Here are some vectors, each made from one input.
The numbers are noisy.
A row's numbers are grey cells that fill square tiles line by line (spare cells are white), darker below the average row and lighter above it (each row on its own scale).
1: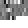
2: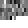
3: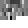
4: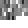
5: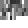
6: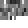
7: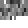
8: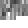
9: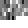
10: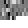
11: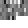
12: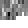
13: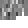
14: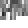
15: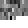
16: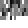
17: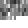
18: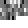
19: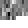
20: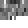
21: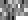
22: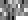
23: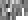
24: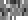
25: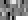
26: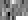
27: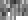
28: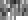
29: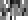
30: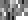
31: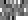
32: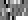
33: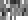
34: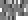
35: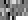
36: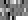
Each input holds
either a point on each of two 3-point lines, or a point on a 5-point line.
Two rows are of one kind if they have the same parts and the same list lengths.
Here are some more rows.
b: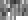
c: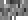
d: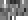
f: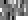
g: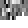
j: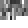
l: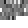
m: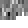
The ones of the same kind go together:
b, c, d, j
f, g, l, m

